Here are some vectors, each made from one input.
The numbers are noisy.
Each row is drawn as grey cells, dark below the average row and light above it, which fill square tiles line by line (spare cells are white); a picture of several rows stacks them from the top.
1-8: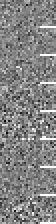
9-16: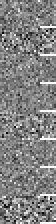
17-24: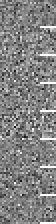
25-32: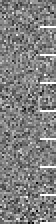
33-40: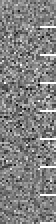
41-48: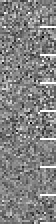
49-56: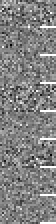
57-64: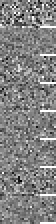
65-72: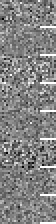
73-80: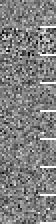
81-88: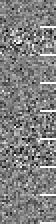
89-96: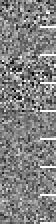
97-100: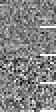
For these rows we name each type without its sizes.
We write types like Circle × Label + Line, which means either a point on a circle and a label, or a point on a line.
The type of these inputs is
(Circle + Unit) × Line × Tree.
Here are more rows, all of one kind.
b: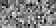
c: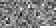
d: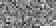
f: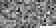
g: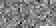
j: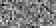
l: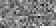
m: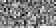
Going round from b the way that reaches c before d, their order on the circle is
b, l, g, m, c, j, f, d.
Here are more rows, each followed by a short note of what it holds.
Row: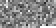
a point on a line and a node of a tree
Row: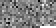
a point on a circle, a point on a line and a node of a tree
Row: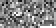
a point on a line and a node of a tree
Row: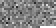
a point on a line and a node of a tree
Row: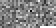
a point on a line and a node of a tree
